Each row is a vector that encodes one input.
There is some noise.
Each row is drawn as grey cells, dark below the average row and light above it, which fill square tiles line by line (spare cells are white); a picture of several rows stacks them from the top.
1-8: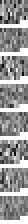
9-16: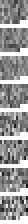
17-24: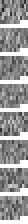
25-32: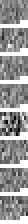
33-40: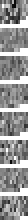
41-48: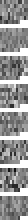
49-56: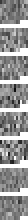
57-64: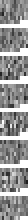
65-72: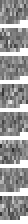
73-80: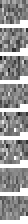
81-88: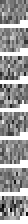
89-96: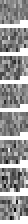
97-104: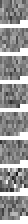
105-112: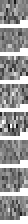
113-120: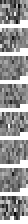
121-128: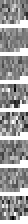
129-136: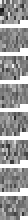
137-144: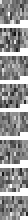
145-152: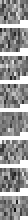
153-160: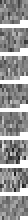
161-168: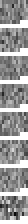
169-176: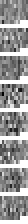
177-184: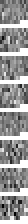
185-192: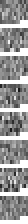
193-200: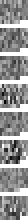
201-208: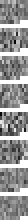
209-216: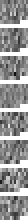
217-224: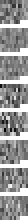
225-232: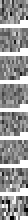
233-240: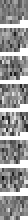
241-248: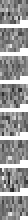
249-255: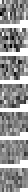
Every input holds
either a point on a 5-point circle and a true/false value, or a point on a 5-point line, or a point on each of two 9-point lines, or a list of up to three points on a 6-point line.
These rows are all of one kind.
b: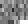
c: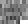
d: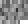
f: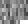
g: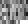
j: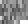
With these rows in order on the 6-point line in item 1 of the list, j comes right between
b and g.
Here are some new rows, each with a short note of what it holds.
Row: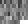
a point on each of two 9-point lines
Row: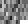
the empty list
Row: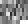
the empty list
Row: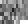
a list of three items
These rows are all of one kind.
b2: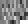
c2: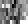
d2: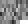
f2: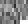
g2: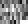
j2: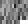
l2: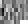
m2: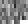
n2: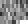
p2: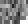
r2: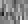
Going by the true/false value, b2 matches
c2, d2, n2 and p2.
